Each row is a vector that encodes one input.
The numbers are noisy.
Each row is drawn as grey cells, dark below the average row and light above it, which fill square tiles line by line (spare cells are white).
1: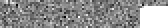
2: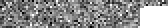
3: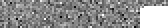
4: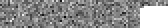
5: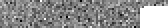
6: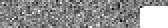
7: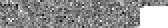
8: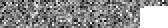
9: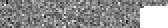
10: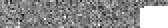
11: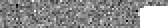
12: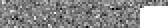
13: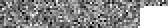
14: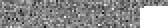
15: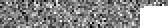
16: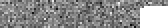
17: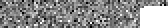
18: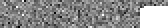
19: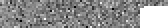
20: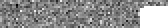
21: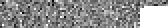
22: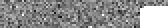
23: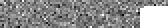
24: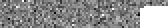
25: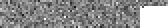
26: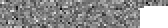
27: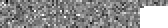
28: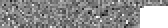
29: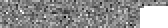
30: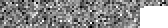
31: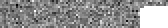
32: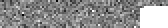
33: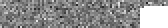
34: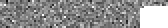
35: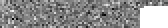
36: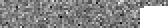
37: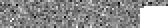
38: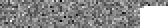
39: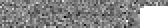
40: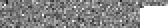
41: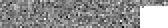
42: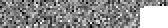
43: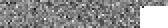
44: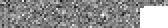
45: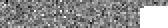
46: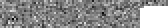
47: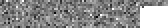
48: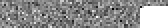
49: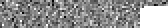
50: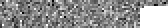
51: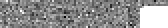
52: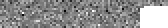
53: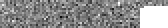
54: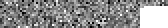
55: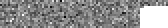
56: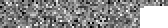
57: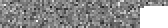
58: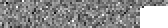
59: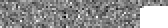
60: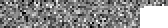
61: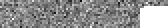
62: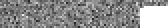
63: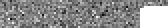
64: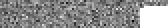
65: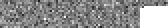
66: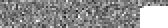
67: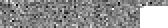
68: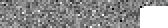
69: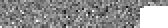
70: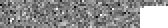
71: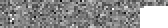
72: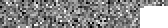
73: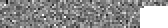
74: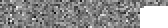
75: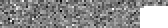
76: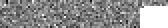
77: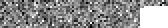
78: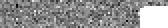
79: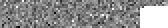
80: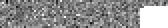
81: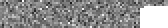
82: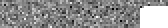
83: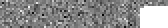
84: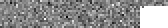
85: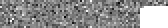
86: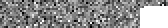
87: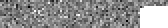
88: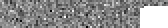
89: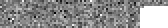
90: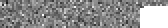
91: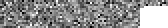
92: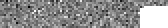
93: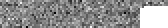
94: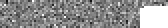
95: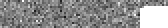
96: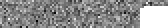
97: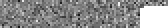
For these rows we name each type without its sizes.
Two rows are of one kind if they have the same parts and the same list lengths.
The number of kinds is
5.
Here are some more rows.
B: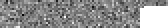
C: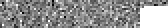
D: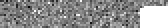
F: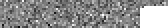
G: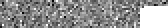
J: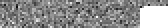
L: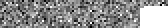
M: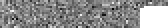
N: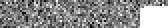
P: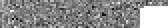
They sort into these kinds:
B, F
C, G
D
J, M, P
L, N

